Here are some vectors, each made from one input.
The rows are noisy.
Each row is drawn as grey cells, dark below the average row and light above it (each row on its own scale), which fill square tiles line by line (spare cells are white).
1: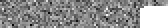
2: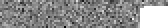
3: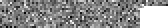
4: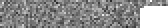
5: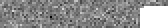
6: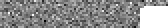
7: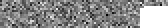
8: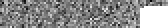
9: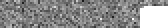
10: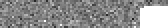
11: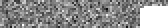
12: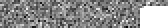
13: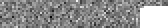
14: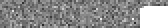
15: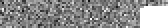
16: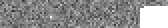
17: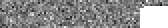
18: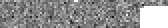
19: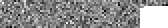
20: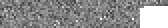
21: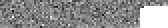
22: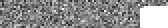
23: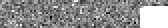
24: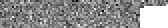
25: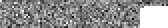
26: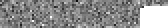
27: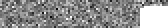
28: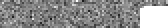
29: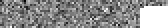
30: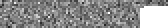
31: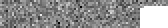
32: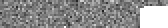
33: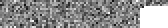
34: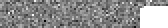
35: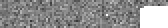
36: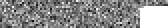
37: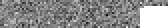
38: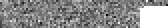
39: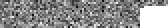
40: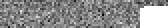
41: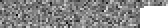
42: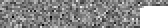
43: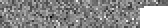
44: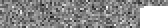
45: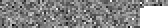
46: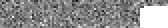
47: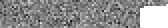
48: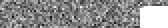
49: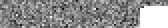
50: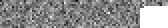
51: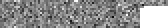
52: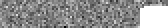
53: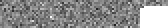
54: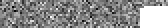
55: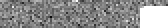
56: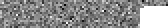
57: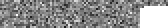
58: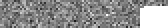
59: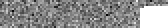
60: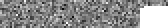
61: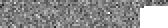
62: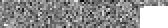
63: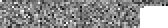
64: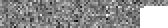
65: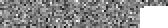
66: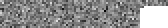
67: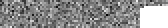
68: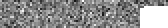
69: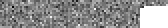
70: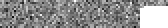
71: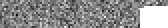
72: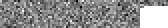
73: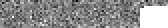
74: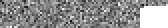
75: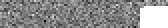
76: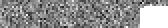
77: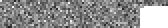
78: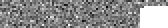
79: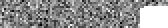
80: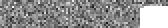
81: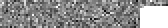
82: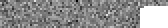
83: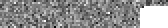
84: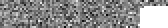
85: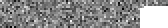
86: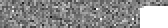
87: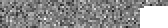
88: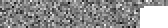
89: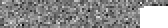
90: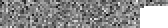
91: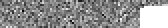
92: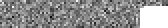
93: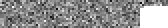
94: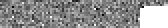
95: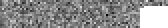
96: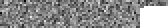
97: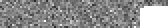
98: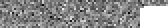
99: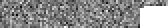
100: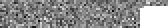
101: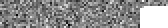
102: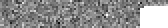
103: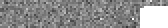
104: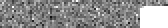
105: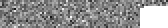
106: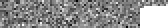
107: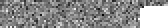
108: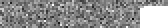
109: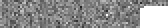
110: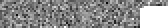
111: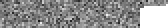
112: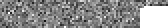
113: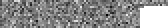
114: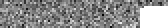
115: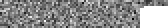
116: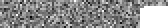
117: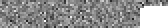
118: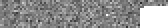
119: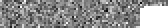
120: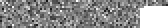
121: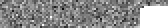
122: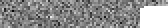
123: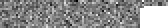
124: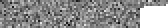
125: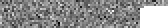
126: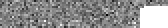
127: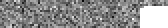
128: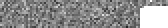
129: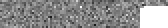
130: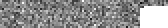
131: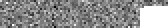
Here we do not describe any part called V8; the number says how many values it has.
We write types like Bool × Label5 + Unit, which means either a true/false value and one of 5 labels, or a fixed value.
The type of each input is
Bool × Bool × Bool × Bool × (Tree9 + V8).
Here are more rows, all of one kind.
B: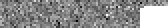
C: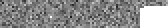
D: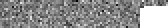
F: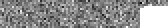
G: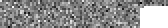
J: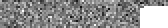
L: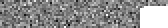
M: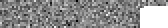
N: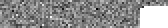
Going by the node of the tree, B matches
F, G and J.
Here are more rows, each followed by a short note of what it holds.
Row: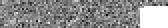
four true/false values and a value of V8
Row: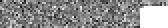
four true/false values and a value of V8
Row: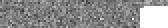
four true/false values and a value of V8
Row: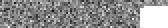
four true/false values and a value of V8
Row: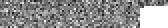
a node of a 9-node tree and four true/false values
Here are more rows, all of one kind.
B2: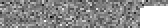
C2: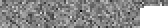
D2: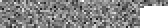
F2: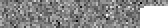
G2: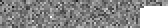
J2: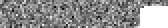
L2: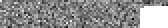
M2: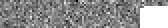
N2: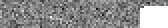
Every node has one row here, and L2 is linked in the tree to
D2 and G2.
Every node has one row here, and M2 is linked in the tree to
G2 and J2.
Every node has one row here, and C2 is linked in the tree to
F2.
